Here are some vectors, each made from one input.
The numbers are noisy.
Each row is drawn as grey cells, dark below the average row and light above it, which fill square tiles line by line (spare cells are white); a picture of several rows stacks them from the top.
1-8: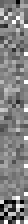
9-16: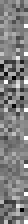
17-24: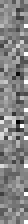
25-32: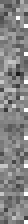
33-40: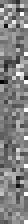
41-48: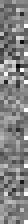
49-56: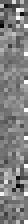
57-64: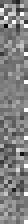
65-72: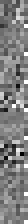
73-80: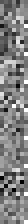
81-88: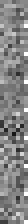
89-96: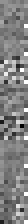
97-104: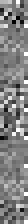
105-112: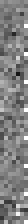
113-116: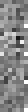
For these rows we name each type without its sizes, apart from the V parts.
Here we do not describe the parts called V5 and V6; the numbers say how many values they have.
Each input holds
a value of V6, together with either a point on a line and a true/false value, or a value of V5.
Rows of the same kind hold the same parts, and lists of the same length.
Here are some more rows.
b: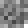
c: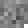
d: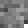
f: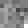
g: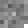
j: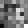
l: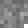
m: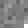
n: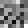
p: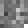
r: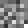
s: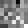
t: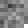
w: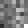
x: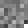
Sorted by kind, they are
b, l, n, r
c, d, f, g, j, m, p, s, t, w, x

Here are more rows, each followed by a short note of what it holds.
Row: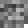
a point on a line, a true/false value and a value of V6
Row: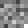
a point on a line, a true/false value and a value of V6
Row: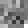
a point on a line, a true/false value and a value of V6
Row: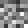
a value of V5 and a value of V6
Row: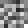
a value of V5 and a value of V6
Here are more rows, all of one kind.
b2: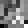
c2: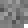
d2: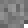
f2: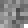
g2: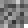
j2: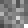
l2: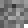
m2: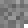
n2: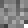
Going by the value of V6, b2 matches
g2 and m2.
